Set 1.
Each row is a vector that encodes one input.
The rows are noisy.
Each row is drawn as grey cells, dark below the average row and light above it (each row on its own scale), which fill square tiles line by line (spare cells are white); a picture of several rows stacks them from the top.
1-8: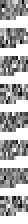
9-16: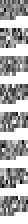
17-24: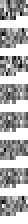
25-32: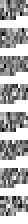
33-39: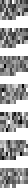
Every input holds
one of 7 labels.
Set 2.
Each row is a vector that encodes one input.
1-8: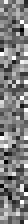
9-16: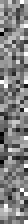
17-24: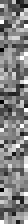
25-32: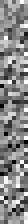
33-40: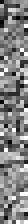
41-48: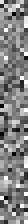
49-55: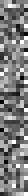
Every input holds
one of 9 labels.
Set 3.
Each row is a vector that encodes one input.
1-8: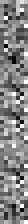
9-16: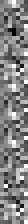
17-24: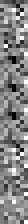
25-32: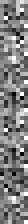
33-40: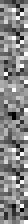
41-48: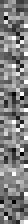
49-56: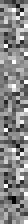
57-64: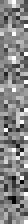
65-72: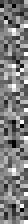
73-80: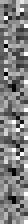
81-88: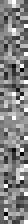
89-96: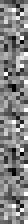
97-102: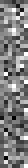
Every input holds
three true/false values.
